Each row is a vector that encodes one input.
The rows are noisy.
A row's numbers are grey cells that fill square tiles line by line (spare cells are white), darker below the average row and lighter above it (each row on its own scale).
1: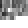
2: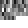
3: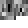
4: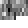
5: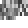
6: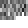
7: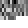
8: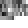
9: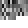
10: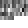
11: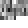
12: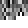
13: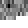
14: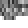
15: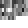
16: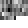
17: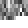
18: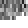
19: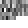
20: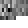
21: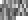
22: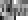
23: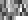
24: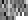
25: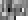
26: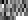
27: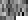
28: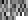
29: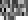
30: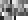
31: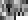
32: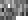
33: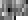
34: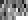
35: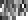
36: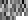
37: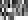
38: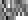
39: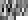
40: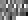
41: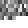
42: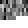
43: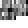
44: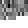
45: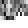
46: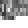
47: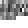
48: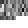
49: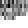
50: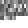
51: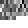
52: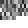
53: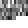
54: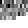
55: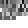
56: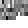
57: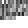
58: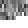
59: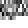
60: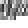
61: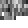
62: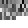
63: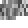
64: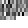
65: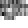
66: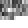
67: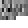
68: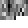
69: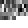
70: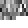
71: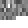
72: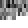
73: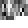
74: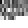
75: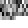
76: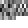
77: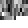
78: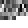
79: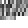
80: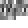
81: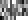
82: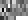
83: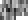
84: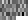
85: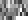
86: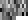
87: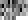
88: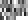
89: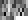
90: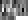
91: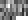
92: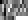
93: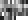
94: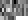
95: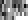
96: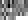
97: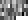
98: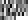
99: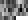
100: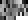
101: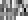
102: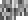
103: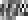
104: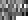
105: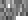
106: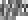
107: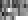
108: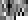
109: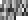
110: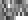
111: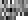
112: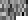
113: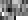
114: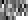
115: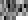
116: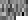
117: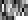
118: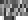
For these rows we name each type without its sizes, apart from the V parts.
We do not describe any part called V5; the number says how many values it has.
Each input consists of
either a node of a tree, or a true/false value and a value of V5.
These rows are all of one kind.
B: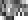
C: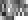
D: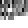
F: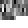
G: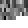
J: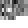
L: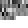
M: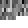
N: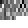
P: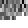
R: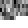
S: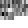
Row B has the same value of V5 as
C and N.
